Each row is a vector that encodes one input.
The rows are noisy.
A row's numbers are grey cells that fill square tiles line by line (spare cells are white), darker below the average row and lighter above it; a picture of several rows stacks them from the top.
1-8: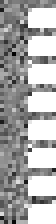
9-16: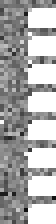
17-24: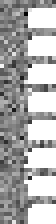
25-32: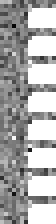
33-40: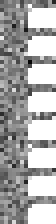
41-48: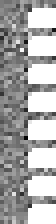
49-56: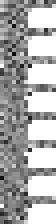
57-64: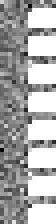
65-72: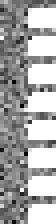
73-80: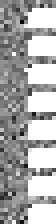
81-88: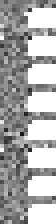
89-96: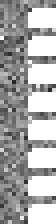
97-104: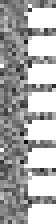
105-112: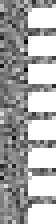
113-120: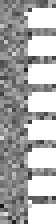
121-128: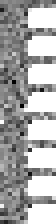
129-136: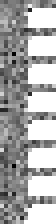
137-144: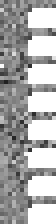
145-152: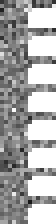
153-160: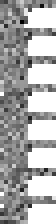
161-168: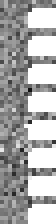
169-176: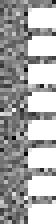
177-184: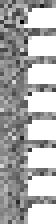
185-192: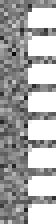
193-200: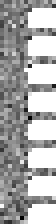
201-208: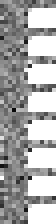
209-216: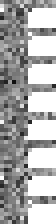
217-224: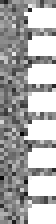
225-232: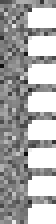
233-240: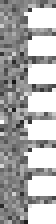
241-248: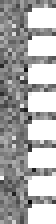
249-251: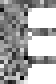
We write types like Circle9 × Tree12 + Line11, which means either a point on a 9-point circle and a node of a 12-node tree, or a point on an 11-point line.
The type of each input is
Bool × Circle11 × (Line13 + List2(Line9)).
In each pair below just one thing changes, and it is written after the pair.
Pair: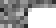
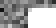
the place on the 9-point line in item 2 of the list
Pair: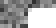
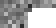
the true/false value
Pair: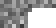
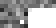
the true/false value
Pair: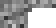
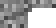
the place on the 9-point line in item 2 of the list
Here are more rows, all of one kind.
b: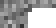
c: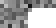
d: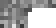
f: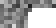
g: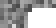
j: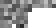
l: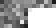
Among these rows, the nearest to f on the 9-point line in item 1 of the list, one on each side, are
d and j.
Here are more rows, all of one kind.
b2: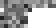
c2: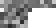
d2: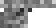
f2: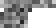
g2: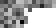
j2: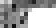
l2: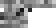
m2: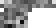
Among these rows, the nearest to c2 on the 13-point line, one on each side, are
b2 and f2.
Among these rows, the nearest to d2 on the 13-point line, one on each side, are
f2 and l2.
